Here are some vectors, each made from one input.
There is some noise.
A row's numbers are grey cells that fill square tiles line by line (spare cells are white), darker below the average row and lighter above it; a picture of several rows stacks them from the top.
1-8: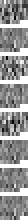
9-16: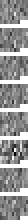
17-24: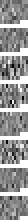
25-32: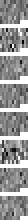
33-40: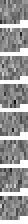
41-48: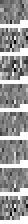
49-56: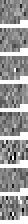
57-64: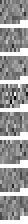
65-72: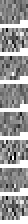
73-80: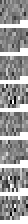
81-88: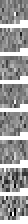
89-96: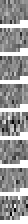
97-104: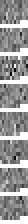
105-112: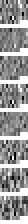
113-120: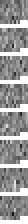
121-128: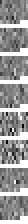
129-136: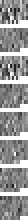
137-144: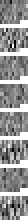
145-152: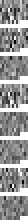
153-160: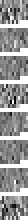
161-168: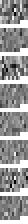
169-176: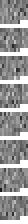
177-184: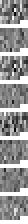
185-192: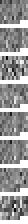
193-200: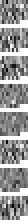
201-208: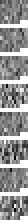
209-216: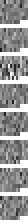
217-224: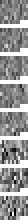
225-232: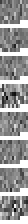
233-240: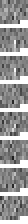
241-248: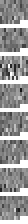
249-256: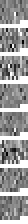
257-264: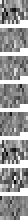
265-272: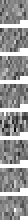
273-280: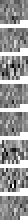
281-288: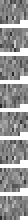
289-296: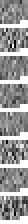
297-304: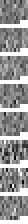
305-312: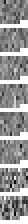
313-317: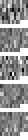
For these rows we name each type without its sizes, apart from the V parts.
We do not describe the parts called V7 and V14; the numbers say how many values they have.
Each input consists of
either a point on a circle, or three true/false values, a value of V7 and a value of V14.
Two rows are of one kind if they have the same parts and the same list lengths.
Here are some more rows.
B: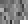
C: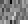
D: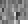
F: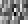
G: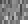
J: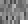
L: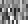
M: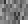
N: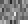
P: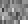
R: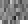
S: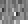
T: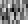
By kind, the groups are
B, C, D, G, J, M, N, P, R, S
F, L, T

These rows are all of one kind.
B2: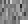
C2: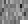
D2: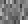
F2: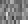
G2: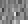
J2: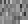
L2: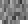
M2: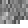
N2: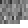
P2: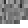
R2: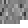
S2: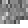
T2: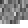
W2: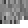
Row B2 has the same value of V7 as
C2, D2 and P2.
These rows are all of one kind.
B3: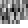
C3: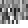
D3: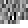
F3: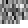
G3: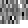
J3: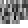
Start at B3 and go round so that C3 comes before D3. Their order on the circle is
B3, C3, F3, G3, D3, J3.
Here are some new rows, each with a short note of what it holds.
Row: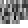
a point on a circle
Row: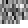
a point on a circle
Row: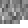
three true/false values, a value of V7 and a value of V14
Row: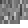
three true/false values, a value of V7 and a value of V14
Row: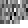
a point on a circle
